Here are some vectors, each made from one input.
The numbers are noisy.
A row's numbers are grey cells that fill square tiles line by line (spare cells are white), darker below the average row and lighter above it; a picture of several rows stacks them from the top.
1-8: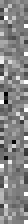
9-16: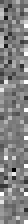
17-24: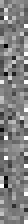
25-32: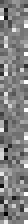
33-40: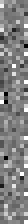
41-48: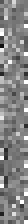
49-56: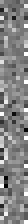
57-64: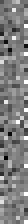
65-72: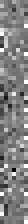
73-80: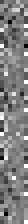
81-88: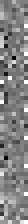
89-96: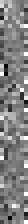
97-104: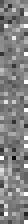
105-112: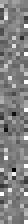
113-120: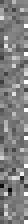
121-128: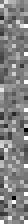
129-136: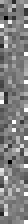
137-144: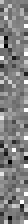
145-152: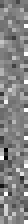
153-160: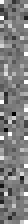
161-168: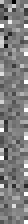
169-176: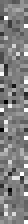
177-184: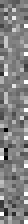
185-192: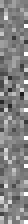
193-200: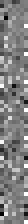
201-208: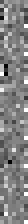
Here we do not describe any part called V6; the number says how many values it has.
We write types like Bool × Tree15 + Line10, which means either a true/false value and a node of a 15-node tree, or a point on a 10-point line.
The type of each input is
Bool × Line4 + Line7 × List2(V6).
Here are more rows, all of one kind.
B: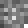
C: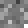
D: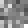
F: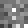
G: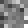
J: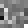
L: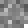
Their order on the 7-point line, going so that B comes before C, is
G, F, B, C, L, J, D.
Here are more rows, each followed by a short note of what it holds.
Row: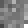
a point on a 7-point line, together with a list of one item
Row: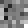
a point on a 7-point line, together with the empty list
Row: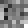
a point on a 7-point line, together with the empty list
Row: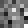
a point on a 7-point line, together with a list of two items
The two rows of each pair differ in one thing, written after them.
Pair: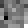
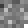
the place on the 7-point line
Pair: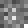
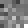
the value of V6 in item 1 of the list
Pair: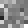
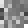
the value of V6 in item 1 of the list
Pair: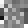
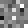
the place on the 7-point line
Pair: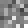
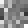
the place on the 7-point line
